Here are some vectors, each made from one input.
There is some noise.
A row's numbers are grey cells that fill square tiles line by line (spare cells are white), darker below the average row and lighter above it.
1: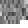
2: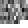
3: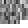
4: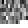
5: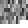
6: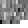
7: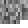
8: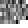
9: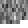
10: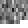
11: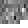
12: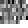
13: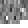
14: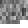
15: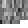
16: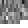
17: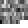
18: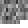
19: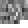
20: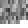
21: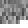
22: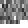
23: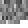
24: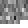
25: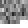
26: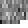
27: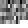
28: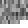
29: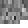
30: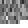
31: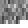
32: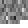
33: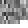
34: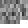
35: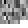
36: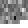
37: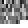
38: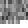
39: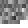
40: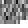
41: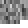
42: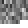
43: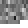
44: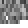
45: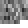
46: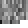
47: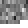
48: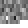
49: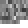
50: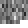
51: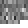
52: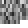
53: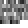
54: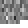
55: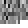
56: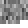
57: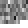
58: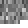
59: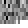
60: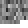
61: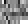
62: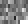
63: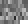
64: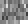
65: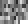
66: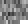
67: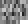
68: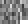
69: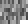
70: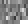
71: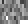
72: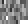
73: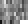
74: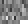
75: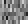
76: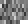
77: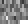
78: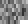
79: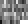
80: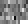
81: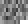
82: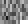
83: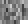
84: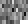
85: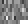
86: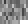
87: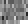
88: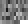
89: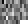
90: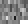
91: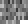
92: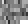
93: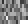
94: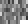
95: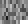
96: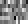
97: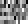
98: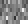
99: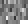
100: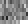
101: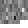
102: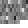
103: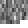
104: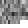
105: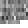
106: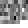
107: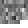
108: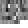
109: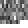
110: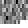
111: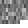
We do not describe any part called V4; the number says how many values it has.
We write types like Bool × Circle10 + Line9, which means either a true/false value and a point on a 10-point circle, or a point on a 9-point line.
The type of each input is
Bool × Label5 × V4 + List2(Line5).
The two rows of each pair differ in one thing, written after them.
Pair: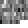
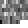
the value of V4
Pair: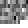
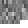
the label
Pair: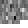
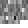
the label
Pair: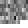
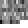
the true/false value
